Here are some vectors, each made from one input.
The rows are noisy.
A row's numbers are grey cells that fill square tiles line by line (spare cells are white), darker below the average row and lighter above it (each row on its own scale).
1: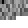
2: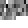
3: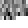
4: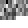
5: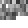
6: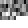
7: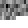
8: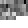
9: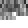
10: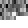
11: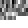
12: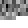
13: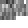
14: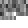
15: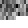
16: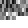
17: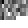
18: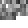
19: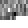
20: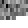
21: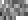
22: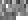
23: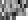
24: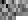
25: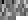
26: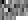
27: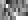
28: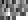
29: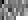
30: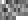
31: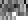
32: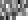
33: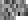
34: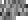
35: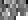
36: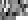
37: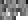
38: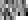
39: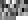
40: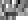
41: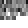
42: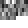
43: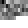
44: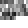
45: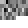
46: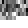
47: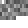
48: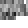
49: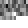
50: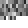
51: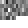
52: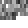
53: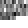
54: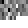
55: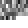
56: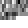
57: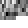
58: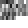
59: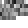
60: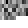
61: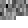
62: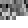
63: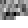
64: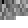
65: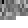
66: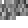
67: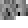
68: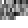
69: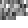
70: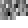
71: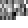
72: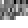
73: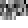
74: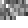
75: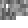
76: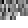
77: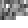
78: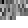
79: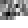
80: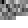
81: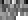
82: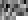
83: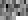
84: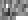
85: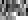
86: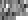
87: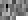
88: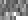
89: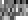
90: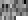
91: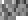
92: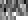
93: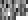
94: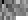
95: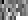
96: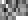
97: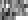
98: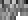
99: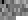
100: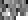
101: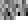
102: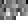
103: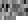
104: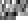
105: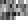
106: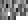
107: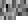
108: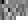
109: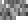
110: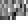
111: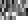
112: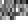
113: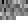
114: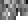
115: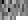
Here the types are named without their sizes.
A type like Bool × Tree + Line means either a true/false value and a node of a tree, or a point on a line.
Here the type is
Bool × Bool × Bool × Bool + Unit.
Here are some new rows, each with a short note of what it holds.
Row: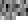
four true/false values
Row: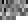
four true/false values
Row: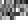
a fixed value
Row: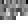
four true/false values
